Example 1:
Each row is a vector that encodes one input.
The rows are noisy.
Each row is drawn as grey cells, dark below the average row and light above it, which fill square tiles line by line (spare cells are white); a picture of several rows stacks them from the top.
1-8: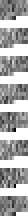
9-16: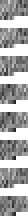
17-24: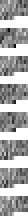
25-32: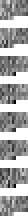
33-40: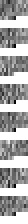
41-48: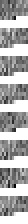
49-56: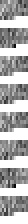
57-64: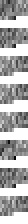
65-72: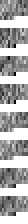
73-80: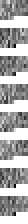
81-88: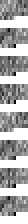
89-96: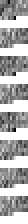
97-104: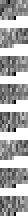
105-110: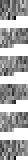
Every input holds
either a point on a 7-point line and a true/false value, or a point on an 8-point line.
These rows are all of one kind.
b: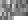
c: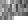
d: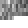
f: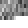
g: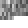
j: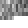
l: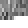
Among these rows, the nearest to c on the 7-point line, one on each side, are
d and j.
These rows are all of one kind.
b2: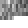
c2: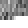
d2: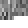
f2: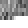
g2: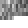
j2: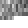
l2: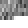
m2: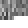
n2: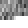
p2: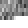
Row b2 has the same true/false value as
g2 and j2.
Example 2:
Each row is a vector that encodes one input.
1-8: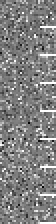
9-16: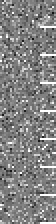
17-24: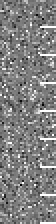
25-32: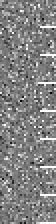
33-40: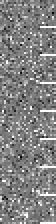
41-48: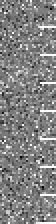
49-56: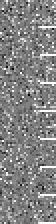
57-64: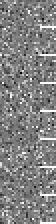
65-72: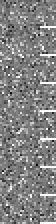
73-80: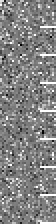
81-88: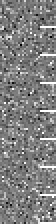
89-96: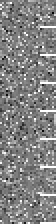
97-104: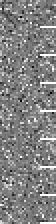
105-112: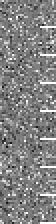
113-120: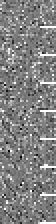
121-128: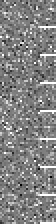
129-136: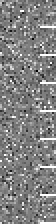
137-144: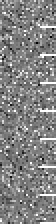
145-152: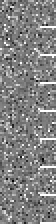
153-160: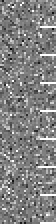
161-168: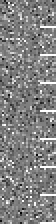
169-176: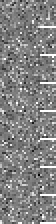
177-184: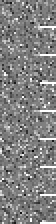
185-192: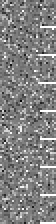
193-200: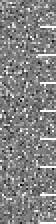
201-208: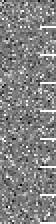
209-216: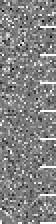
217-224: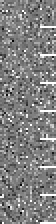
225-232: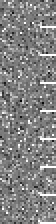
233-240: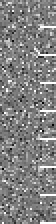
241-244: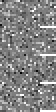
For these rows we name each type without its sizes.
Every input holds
a point on a circle and a true/false value, together with either a point on a circle, or a fixed value.
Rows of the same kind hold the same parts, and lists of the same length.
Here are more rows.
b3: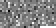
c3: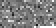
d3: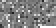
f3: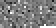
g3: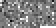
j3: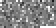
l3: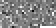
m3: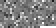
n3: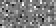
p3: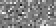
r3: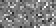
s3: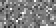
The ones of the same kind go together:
b3, c3, d3, g3, j3, l3, m3, p3, r3, s3
f3, n3

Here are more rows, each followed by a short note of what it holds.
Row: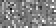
a point on each of two circles and a true/false value
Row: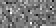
a point on a circle and a true/false value
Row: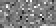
a point on a circle and a true/false value
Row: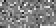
a point on each of two circles and a true/false value
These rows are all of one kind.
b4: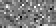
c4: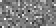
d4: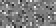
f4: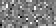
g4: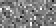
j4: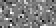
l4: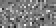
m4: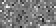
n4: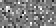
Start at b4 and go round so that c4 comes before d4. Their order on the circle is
b4, c4, j4, m4, d4, l4, g4, f4, n4.
